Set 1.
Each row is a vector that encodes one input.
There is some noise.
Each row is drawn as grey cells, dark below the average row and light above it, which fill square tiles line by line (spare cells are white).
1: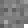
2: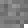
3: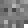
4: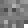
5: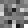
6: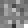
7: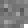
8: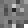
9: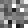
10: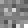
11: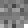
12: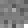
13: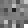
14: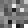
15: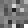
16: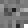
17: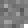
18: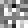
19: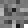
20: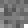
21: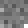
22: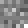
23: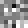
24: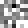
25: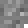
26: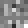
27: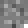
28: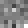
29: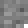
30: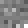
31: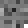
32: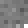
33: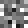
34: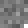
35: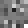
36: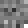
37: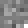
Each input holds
a point on a 4-point line and a true/false value.
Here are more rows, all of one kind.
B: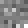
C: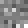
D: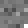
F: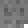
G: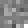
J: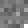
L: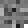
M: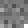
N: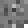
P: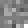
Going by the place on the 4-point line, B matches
C, G and P.
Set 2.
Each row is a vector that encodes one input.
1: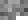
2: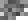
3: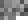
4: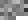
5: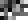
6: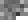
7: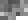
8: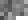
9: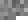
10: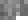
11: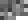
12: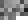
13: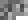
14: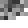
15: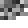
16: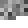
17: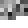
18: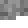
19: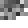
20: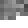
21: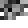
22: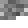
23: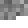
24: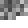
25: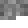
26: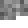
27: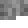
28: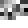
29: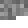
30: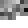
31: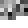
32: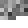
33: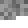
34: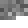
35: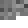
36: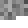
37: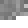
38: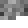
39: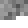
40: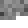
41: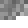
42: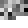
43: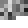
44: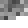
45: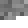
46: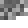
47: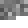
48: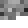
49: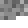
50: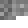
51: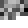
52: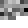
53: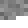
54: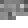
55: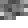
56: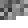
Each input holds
one of 7 labels and a point on a 7-point line.
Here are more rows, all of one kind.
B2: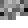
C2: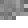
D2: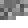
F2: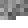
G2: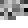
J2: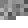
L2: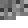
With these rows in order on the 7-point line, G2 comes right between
C2 and J2.
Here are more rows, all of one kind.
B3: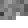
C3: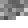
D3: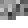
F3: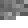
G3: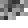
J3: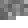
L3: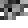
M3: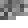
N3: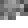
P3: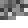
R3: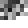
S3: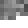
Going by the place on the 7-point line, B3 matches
F3, N3, P3 and S3.
